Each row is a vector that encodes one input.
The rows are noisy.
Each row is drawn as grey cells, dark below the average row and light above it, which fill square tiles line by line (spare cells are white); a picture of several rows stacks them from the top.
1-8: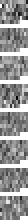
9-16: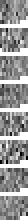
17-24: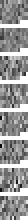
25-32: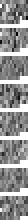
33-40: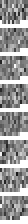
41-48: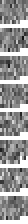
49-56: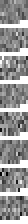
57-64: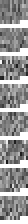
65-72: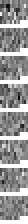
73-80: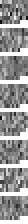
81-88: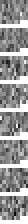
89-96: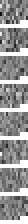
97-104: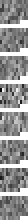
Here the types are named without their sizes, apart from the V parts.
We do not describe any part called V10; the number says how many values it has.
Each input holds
a value of V10, together with either a label, or a point on a line.
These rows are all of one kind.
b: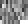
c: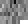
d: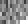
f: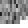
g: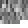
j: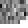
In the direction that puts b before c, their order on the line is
f, j, b, g, c, d.
